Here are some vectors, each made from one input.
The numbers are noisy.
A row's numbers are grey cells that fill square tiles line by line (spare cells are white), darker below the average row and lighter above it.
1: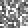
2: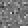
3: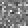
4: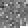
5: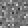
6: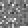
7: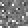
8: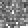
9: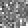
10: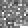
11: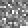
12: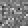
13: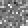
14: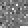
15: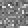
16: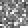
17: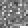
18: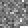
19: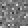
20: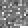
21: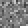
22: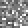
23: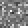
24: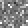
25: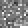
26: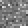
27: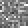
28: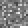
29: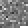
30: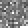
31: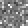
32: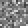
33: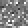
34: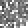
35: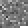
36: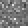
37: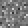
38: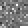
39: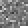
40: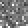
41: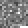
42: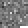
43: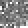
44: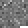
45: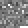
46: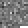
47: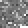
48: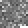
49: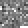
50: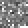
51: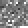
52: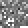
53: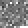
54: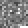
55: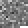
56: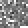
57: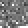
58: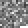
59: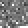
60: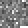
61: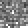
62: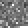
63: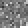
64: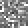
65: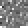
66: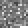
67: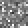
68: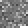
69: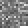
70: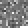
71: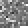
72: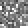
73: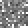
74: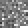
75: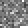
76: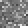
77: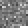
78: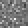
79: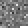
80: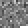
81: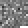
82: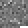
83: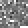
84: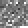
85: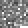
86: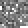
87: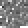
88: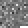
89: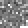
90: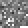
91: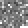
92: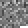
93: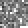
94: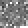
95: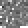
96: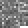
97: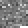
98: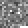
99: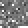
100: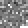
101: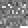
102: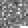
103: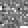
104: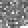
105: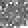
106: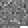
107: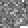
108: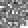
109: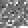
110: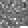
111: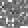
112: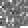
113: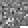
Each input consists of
a node of a 19-node tree.
